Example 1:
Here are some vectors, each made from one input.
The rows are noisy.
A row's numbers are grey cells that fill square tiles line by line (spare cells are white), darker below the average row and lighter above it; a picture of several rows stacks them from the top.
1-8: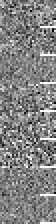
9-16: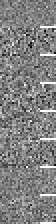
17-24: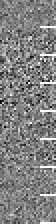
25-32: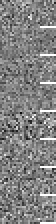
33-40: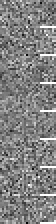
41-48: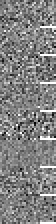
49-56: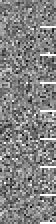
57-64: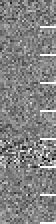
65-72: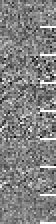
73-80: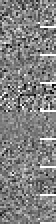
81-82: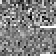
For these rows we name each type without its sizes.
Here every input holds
a true/false value, together with either a fixed value, or a node of a tree.
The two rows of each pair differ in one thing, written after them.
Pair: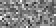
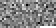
the node of the tree
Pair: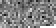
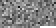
the true/false value
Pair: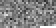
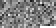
the true/false value
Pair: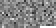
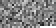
the true/false value
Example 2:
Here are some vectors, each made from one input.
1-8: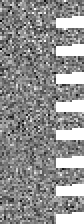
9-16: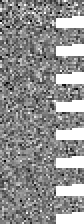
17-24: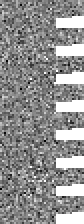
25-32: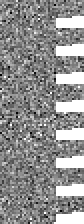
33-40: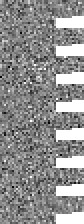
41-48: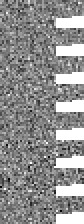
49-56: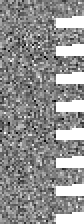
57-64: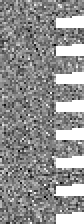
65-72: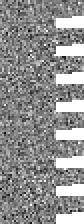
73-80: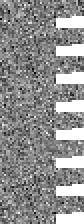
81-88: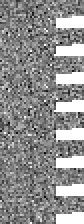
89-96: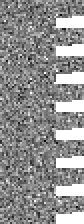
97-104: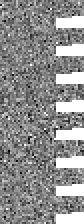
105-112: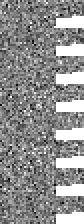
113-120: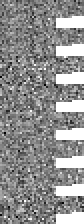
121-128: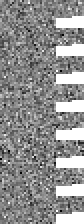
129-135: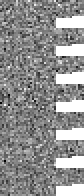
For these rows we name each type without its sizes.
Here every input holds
either a label, or a node of a tree.
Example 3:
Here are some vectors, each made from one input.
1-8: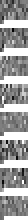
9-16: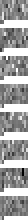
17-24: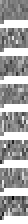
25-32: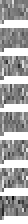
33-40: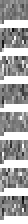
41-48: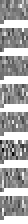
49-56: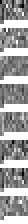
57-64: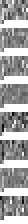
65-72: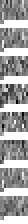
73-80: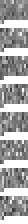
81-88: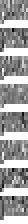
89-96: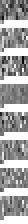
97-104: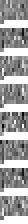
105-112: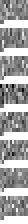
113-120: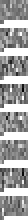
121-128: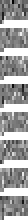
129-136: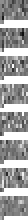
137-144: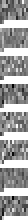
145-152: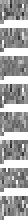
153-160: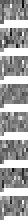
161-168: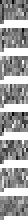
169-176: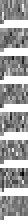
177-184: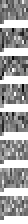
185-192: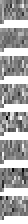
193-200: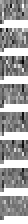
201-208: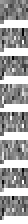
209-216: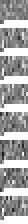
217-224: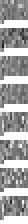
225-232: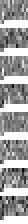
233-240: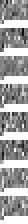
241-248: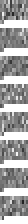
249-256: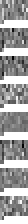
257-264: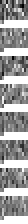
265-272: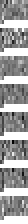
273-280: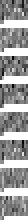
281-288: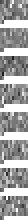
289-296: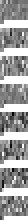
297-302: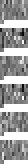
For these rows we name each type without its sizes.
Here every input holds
a node of a tree and a true/false value.
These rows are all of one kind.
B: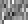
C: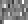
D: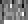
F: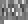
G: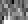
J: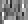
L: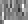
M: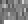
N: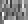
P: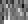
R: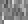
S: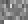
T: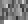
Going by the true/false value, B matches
F and T.
